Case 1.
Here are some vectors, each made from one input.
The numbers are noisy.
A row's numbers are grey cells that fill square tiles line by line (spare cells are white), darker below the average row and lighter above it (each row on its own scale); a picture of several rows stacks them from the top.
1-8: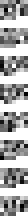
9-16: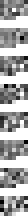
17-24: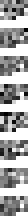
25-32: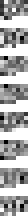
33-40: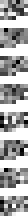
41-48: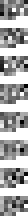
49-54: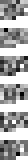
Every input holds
a point on a 6-point line.
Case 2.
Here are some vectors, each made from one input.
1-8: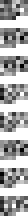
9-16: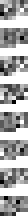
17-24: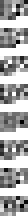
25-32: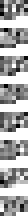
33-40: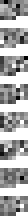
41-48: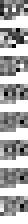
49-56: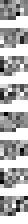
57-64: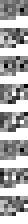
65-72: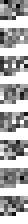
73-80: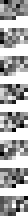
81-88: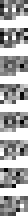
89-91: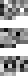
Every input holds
a point on a 10-point line.
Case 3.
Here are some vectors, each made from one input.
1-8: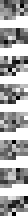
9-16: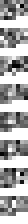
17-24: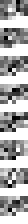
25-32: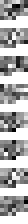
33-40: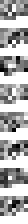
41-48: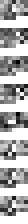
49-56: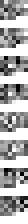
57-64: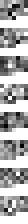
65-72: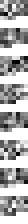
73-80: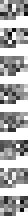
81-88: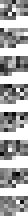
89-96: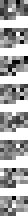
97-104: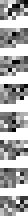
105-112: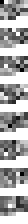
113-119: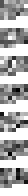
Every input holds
one of 5 labels.
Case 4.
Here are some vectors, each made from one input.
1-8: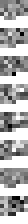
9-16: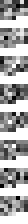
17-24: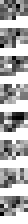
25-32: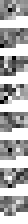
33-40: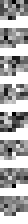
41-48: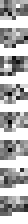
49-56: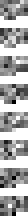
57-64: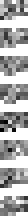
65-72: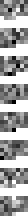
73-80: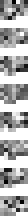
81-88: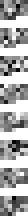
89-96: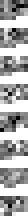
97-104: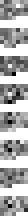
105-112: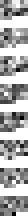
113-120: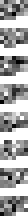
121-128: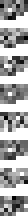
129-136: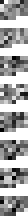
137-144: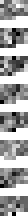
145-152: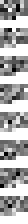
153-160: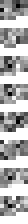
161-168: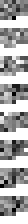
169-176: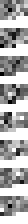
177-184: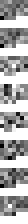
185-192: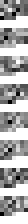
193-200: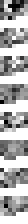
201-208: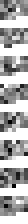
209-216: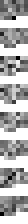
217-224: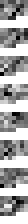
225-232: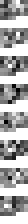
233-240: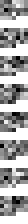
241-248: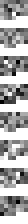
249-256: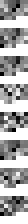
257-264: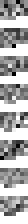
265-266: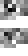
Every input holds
either a fixed value, or four true/false values.
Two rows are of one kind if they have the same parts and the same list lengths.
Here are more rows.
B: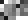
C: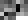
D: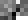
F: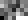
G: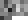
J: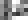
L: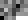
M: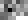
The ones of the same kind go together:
B
C, D, F, G, J, L, M

